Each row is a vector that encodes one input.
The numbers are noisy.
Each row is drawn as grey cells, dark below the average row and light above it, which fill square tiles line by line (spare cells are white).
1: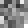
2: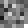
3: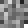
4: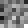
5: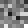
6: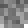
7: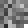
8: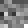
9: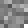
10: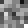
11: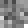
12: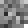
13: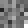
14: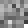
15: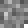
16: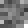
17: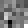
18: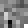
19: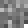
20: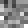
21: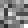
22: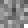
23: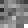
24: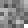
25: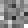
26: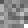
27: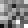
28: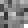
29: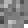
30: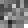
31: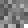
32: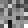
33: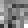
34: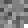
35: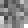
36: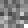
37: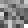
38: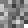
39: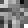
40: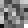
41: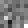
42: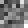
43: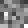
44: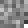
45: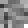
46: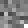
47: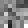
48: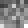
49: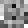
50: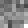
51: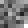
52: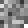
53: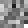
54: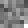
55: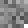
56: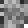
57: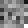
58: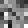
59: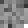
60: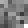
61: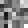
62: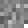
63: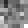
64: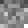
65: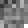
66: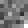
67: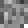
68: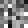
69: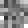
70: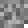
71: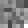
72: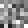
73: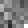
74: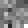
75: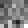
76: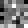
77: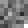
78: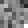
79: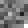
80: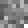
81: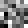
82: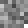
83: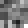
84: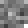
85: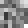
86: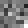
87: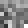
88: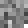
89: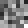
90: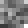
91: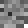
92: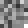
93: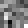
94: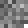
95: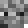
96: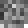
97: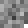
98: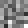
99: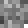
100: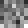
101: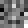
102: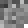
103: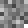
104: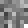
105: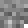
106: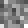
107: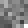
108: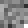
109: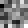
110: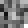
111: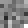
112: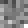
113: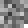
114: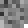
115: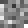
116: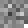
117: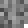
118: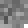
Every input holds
a node of an 8-node tree, together with either a point on a 4-point line, or three true/false values.
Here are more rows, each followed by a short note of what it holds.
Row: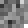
a point on a 4-point line and a node of an 8-node tree
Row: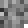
a point on a 4-point line and a node of an 8-node tree
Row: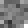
a point on a 4-point line and a node of an 8-node tree
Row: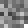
a node of an 8-node tree and three true/false values
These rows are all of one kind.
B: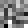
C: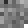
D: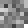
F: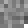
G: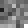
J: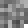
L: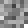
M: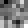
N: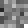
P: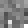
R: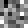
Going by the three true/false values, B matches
C, M, P and R.
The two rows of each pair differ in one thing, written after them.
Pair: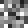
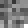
one of the three true/false values
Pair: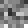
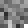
the node of the tree
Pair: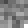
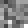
one of the three true/false values
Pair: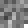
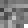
the node of the tree
